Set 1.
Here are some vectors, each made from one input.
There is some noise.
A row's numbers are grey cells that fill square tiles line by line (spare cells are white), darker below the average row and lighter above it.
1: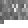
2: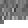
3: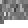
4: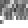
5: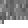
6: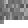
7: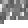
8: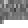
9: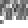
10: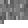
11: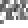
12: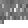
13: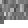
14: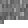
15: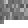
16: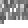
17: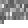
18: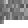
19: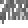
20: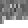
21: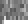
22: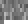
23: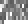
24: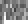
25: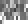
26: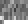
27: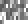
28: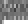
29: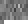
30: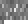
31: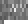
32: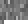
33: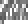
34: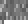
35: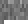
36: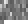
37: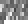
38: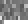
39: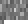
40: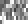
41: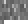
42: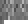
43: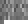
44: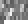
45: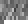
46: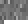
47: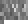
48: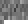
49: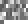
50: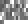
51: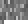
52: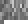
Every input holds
four true/false values.
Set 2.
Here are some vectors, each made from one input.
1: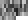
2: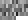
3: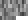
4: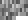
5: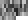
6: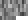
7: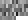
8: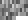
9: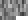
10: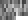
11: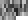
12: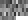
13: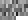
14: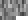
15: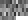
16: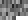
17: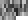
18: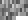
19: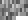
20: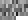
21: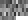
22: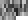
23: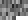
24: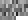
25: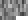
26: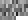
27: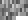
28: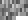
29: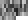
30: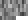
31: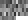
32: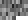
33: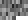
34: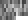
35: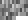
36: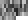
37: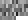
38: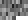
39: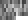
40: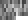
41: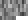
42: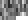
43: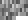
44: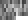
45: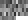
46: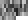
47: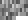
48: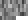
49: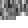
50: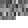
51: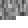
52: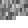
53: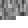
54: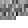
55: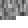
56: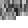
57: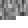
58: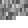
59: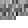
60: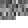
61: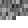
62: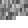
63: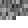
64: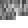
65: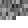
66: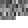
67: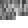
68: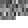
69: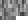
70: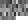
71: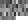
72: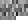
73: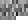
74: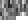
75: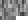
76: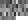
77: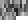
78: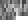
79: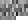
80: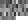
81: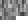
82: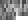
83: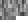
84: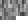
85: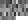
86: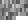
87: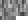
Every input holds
three true/false values.
